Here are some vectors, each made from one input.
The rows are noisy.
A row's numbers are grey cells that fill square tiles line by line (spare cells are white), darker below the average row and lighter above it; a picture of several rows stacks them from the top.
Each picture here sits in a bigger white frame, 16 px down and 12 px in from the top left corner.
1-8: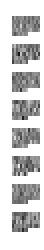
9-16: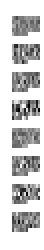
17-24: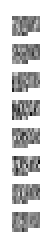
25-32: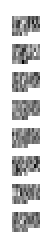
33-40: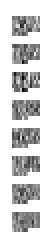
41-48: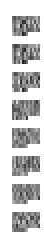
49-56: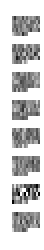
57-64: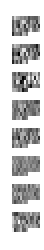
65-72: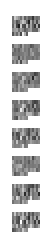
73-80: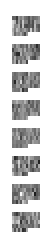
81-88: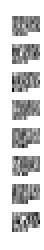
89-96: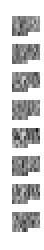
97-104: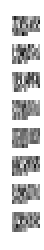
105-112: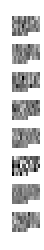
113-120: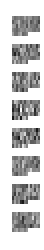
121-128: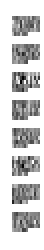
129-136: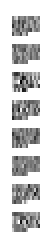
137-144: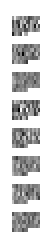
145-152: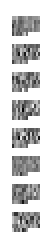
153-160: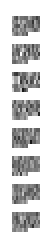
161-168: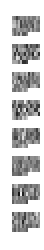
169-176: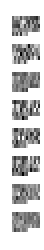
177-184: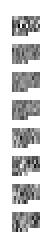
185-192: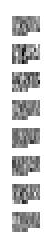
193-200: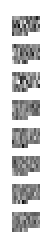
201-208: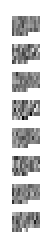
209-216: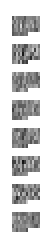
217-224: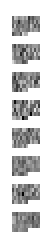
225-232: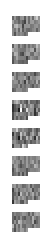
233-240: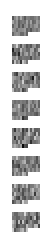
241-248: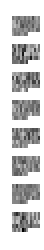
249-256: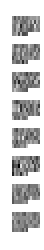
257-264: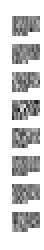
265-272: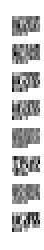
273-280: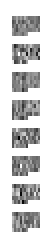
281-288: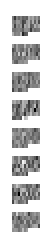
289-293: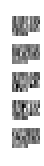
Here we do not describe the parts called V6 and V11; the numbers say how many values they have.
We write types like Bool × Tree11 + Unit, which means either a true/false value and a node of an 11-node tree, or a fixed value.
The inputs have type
(Bool × Bool × Bool × Bool + Circle10) × Line7 × V6 × V11.
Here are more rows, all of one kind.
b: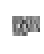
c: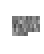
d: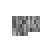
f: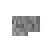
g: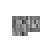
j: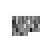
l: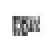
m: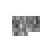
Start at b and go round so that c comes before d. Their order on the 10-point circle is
b, g, j, l, c, d, f, m.
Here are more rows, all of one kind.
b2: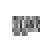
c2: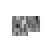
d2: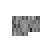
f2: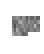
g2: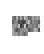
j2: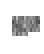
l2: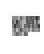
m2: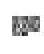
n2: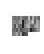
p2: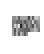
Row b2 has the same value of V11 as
f2 and p2.
